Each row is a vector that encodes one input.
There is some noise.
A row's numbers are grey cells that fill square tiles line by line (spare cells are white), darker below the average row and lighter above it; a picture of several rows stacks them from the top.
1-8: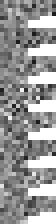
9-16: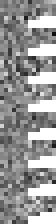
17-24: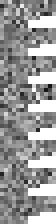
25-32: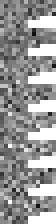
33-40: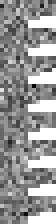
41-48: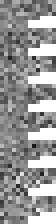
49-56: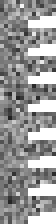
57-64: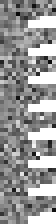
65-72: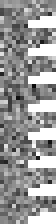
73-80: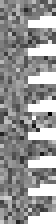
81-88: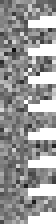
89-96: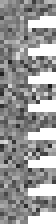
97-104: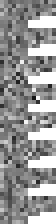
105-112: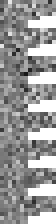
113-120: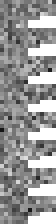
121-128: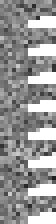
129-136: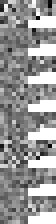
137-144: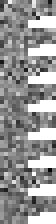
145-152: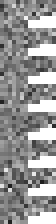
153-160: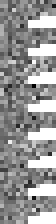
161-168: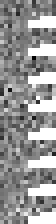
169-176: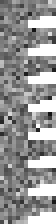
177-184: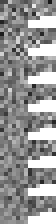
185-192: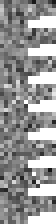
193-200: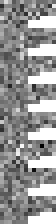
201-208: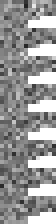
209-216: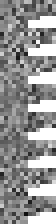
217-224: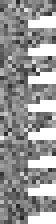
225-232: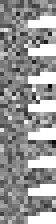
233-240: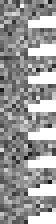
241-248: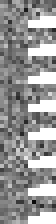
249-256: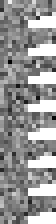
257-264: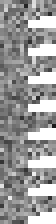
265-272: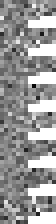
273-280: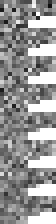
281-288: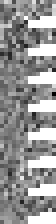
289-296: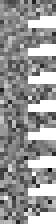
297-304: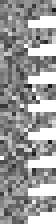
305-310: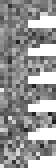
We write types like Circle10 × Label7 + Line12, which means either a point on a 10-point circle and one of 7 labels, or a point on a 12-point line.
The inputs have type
Line11 × Tree13 + Tree12.
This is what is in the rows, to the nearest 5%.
About 65% of them hold a point on an 11-point line and a node of a 13-node tree. The rest hold a node of a 12-node tree.
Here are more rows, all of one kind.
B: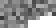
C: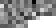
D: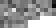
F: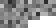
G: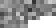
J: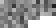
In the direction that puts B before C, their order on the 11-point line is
G, B, J, D, C, F.
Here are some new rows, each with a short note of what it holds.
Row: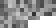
a node of a 12-node tree
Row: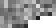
a node of a 12-node tree
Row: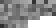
a point on an 11-point line and a node of a 13-node tree
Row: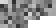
a node of a 12-node tree
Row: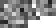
a node of a 12-node tree
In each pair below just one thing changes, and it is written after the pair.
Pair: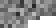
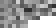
the place on the 11-point line
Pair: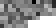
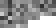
the node of the tree
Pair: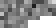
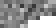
the node of the tree
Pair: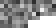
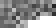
the place on the 11-point line
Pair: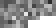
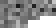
the place on the 11-point line
